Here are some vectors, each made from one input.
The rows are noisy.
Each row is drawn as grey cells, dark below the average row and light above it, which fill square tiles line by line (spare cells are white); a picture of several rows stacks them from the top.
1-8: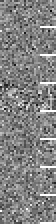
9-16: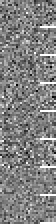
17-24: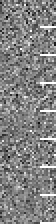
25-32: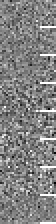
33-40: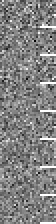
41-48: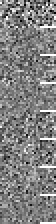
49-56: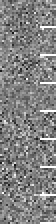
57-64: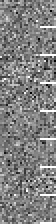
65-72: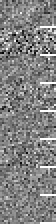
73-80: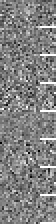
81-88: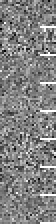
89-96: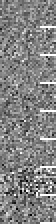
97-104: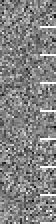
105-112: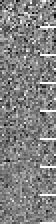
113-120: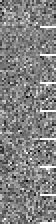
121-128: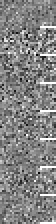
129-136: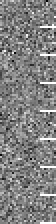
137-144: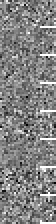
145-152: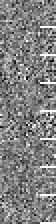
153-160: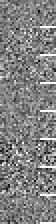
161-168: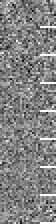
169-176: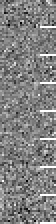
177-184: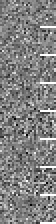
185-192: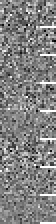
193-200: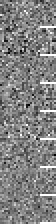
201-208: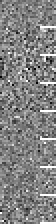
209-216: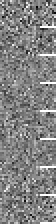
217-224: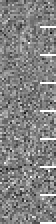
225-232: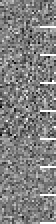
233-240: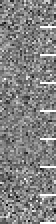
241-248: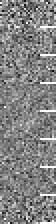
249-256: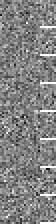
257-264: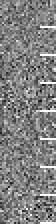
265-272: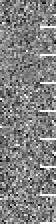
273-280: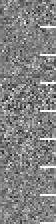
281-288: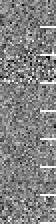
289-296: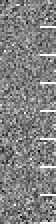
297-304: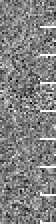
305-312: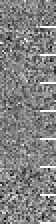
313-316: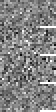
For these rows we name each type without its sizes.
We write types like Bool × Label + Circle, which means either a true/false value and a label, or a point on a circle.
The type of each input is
(Bool × (Circle + Unit) + Tree × Tree) × Line.
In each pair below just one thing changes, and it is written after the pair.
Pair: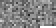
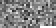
the node of one of the two trees
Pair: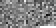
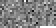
the node of one of the two trees
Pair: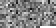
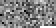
the node of one of the two trees
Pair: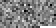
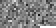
the node of one of the two trees
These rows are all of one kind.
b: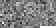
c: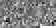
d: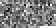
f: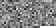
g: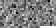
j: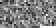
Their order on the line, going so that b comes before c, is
d, f, b, c, j, g.
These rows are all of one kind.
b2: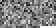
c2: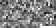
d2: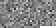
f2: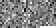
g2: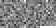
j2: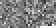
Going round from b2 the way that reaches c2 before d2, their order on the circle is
b2, c2, f2, g2, d2, j2.
